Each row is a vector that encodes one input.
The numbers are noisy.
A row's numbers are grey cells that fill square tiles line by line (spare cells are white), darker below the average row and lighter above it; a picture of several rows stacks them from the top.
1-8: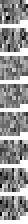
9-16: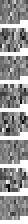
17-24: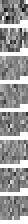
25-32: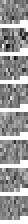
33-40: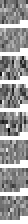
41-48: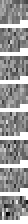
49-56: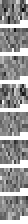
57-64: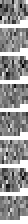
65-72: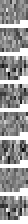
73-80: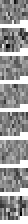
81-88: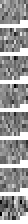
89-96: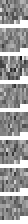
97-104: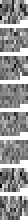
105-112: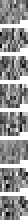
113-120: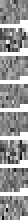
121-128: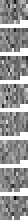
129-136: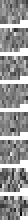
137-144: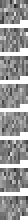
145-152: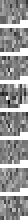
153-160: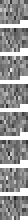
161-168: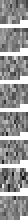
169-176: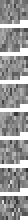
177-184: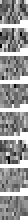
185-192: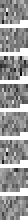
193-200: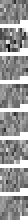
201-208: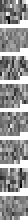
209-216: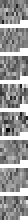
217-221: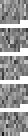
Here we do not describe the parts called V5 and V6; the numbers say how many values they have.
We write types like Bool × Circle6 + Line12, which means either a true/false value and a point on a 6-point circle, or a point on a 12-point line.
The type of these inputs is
Bool × Bool × Bool × (Line7 + V6) + Line8 + V5.
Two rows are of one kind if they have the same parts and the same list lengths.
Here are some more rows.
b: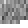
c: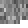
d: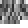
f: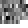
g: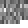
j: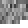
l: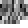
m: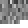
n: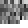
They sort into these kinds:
b, c, j, m
d, f, l
g
n

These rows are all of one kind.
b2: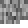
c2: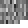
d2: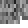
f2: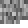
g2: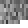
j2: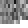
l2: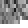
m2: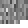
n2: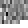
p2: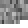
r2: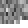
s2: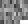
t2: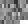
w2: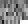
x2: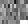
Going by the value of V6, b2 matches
f2, p2, s2 and t2.
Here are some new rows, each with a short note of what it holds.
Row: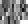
a point on an 8-point line
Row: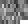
three true/false values and a value of V6
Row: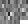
a point on a 7-point line and three true/false values
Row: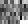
a value of V5
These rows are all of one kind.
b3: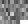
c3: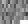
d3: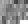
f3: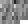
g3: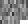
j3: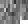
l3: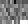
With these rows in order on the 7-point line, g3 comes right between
c3 and d3.
